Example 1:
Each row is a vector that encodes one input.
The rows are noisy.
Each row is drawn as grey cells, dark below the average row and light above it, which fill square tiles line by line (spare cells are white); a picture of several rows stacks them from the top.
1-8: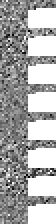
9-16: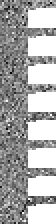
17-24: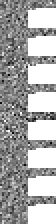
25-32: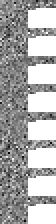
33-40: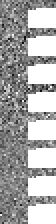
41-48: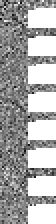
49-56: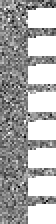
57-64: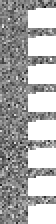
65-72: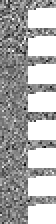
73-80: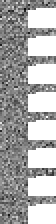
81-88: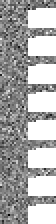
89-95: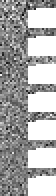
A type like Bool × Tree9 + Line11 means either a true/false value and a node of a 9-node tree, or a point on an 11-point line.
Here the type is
Bool × Circle11.
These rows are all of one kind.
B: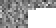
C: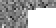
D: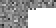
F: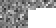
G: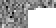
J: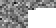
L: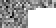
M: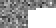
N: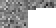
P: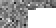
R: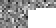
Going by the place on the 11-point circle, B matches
F and R.
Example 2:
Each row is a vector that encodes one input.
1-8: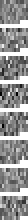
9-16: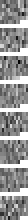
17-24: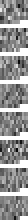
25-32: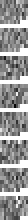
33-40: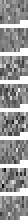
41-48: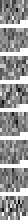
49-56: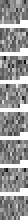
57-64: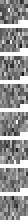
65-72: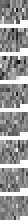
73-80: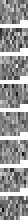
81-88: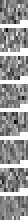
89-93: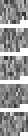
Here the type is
List2(Line6).
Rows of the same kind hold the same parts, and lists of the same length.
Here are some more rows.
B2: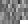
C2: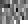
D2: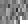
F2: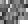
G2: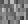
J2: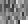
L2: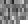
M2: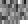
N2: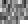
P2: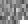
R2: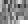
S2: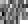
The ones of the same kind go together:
B2, G2, P2
C2, D2, J2, L2, M2, N2, R2
F2, S2

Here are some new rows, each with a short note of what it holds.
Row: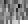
a list of two items
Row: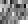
a list of two items
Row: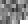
a list of two items
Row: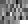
a list of one item
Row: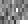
a list of one item
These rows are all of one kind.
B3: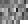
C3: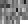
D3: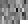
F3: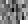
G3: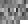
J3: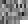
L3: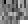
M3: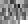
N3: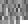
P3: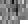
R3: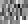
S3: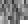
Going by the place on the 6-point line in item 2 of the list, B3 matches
G3 and J3.
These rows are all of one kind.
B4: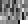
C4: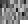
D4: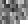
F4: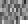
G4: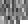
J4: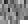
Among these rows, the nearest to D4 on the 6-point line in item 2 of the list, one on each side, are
B4 and F4.
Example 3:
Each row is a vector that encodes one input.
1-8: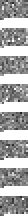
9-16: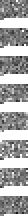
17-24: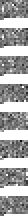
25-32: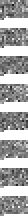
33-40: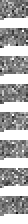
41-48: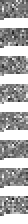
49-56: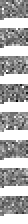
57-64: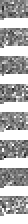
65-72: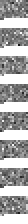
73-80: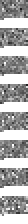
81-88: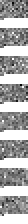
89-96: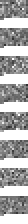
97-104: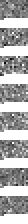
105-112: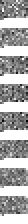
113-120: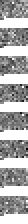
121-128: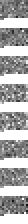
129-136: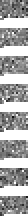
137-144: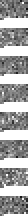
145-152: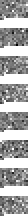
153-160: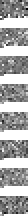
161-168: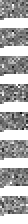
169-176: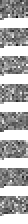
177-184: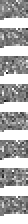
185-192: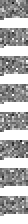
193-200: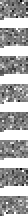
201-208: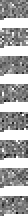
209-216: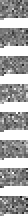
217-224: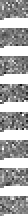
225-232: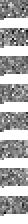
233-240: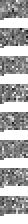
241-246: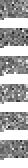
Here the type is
Circle9 + Line11.
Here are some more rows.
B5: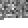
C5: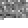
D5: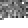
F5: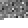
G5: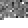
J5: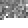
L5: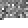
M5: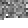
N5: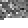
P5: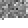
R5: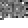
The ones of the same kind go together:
B5, D5, F5, G5, L5, N5, R5
C5, J5, M5, P5

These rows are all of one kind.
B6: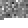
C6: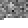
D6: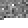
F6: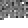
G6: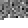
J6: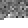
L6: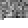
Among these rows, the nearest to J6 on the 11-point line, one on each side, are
G6 and L6.
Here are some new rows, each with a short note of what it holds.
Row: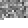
a point on a 9-point circle
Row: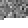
a point on an 11-point line
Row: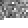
a point on a 9-point circle
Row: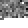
a point on an 11-point line
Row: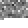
a point on a 9-point circle
